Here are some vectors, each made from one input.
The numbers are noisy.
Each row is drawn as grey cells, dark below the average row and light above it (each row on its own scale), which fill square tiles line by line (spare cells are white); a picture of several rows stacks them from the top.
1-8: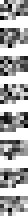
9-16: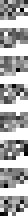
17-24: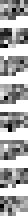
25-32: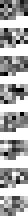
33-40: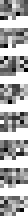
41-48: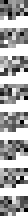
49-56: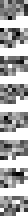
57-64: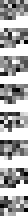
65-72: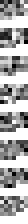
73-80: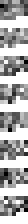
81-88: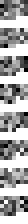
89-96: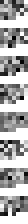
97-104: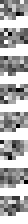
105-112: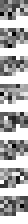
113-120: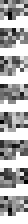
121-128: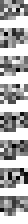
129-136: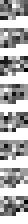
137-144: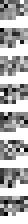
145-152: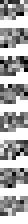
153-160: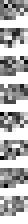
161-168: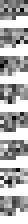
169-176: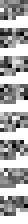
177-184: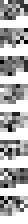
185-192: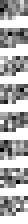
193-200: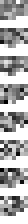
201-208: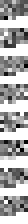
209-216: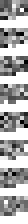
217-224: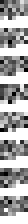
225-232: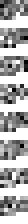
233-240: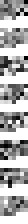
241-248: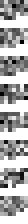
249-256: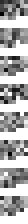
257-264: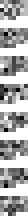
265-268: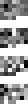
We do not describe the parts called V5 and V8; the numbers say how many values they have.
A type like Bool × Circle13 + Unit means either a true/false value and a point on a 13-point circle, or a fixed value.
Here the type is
Bool × V8 + Line6 × (Line7 + V5).
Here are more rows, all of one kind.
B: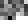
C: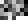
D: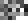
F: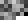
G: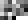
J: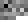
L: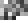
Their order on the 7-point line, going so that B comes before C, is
D, B, L, F, G, J, C.
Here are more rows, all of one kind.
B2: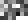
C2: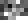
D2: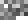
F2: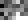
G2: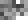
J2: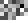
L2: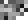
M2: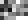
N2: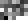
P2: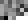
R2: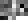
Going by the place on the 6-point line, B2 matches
D2, J2 and L2.
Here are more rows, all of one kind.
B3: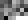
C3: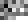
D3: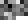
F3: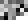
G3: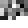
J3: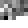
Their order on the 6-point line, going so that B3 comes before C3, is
G3, F3, J3, B3, D3, C3.
